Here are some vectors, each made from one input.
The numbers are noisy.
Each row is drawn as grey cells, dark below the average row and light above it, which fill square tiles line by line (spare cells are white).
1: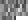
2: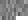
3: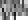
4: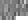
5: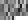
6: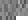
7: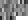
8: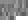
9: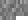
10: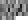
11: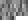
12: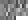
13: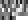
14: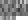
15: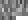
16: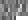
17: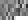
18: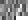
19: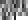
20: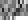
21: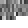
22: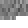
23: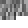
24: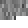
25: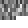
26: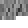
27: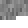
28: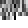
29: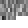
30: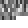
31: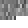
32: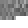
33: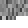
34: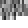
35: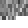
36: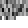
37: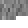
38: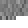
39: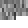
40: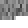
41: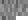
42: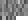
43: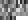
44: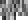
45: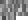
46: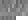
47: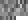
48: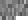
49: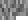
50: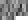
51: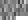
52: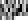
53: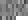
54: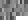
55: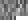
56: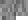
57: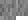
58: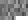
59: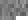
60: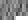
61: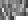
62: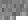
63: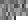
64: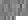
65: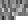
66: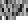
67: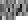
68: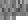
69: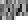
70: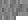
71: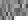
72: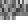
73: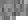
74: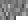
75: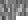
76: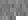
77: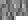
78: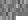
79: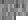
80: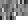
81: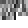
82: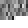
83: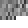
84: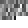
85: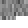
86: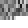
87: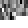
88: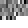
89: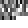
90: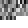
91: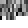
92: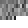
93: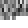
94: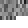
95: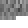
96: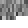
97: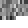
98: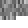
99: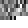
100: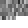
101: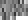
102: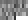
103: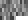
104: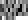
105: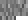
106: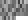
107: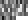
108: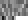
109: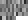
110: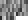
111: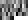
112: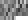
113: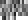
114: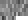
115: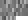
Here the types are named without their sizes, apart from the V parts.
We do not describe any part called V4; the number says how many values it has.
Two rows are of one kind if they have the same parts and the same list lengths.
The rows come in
2 kinds.
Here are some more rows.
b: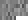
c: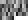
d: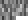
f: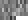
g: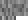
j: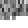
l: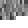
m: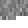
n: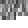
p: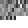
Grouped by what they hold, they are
b, c, d, f, g, l, m
j, n, p

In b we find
a point on a line and a true/false value.
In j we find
a true/false value and a value of V4.
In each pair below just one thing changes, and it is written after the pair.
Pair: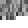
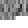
the true/false value
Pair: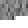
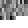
the true/false value
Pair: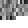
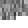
the value of V4
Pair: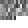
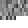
the value of V4
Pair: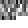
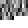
the true/false value
